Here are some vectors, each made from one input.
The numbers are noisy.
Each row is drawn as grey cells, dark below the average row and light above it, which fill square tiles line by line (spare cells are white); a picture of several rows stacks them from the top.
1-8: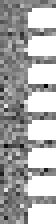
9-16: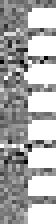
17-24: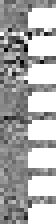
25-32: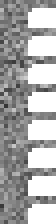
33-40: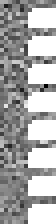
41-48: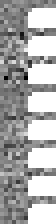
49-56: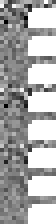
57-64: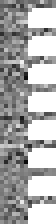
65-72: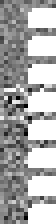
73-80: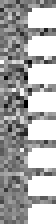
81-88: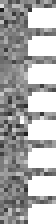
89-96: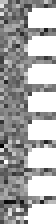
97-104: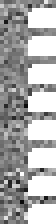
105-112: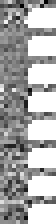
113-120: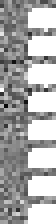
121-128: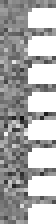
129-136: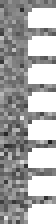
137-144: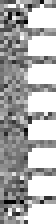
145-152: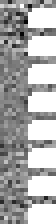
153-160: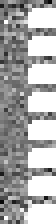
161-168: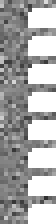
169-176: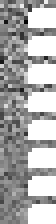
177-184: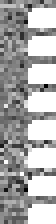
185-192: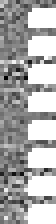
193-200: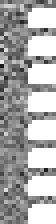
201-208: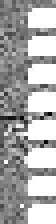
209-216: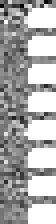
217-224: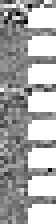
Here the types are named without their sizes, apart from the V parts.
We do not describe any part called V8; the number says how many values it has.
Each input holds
a value of V8, together with a list of points on a line.
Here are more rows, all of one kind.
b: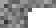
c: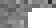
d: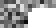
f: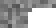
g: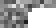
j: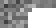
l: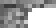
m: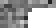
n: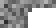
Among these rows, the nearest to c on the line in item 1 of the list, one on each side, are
f and g.
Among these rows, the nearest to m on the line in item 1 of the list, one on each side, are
d and l.
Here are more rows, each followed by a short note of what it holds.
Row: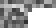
a value of V8, together with the empty list
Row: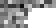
a value of V8, together with a list of one item
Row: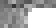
a value of V8, together with a list of one item
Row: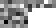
a value of V8, together with a list of one item
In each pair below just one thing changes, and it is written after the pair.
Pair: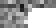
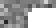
the value of V8
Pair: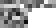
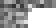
the place on the line in item 1 of the list
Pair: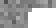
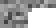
the place on the line in item 1 of the list
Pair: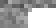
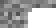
the value of V8
